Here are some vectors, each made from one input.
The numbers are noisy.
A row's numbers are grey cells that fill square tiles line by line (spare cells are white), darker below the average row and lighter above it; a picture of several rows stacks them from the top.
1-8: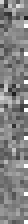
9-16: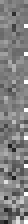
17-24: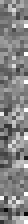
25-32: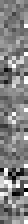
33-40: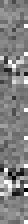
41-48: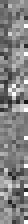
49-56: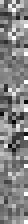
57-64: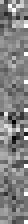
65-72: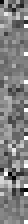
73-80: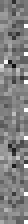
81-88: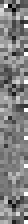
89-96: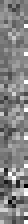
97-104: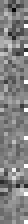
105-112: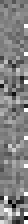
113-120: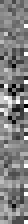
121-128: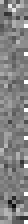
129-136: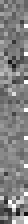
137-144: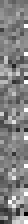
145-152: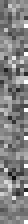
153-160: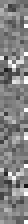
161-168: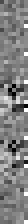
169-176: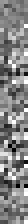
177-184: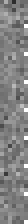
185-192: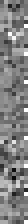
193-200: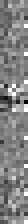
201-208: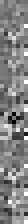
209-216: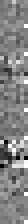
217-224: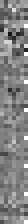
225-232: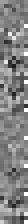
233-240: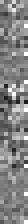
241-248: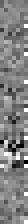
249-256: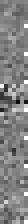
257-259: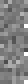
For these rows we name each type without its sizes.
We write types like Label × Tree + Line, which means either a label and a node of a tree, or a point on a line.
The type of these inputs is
(Bool × Bool × Bool × Bool × Bool + Label) × Label.
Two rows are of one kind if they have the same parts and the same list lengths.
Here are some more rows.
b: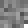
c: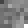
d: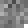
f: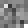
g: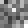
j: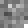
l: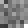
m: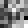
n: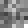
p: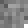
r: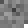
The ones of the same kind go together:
b, c, j, m, n, p, r
d, f, g, l

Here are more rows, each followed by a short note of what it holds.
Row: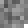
a label and five true/false values
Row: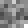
a label and five true/false values
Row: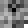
a label and five true/false values
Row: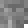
a label and five true/false values
